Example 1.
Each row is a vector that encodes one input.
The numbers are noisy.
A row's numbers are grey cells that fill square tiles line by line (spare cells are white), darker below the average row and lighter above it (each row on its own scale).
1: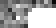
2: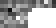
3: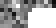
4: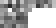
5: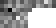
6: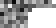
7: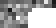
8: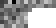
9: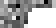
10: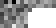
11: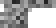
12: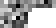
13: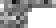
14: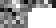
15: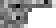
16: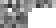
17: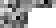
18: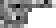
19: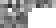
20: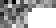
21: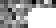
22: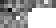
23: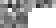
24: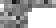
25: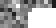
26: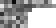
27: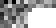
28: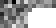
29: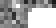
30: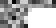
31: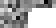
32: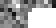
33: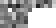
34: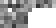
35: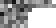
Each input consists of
a point on each of two 6-point lines.
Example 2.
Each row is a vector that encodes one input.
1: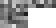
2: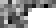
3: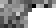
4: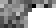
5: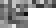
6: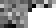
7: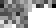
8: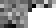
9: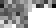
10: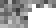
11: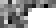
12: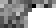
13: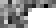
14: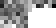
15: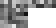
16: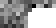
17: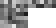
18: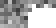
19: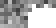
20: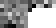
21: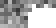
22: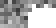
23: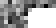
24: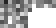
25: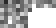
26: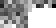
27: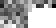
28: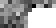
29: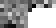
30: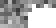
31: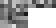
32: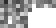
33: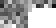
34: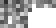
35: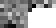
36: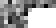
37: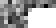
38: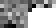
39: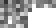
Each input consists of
a point on a 7-point line.
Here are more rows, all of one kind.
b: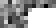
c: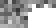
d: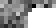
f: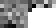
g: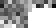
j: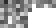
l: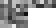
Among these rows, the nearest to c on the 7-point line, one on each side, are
g and j.
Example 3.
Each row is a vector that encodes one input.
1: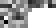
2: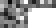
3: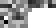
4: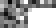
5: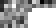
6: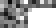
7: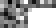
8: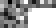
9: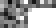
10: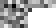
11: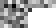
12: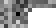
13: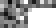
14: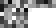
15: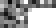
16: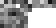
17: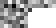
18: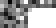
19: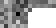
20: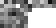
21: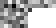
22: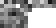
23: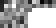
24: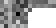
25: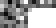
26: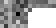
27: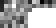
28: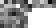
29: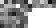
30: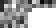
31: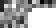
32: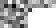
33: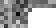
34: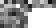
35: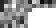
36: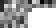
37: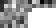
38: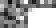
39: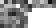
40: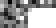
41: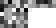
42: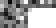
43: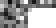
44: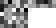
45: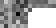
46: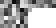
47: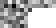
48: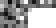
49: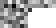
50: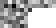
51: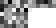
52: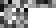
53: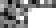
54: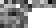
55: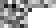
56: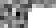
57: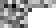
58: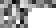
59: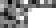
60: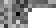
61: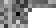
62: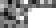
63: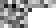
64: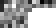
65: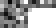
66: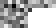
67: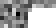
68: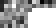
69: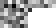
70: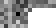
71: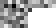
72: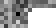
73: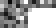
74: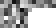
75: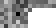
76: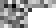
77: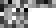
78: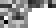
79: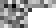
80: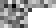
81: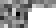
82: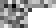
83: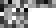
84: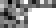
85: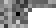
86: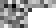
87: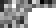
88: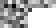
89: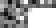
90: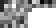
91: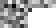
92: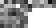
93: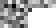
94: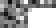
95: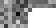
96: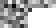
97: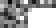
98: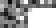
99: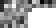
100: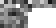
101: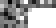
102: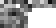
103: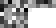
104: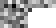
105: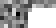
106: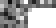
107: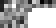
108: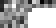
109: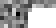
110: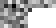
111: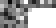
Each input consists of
one of 9 labels.
